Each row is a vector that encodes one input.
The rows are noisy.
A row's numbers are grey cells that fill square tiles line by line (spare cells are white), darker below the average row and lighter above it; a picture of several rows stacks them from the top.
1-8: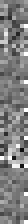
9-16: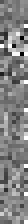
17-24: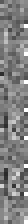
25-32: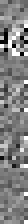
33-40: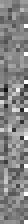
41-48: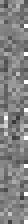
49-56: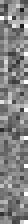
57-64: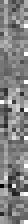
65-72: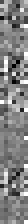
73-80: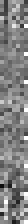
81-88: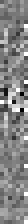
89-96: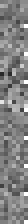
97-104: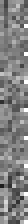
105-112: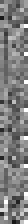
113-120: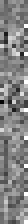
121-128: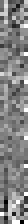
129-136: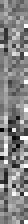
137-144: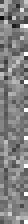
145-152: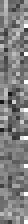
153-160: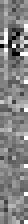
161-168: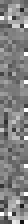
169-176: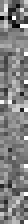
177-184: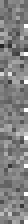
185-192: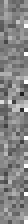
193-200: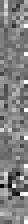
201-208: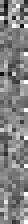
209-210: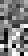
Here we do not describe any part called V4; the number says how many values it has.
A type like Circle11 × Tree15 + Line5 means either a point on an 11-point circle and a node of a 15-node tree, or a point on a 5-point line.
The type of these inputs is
Bool × Label5 × (Tree7 + Unit) + Label7 × Line6 × V4.
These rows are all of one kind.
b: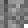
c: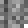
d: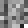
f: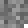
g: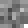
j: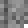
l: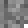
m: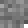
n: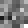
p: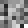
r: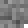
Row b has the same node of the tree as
c, j and l.
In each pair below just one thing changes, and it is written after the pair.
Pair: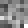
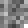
the label
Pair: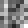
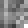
the place on the 6-point line
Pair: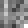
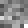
the label
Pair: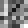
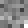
the value of V4
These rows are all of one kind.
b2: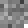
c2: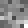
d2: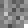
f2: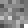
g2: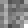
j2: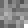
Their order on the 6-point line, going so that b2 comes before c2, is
d2, f2, j2, b2, g2, c2.
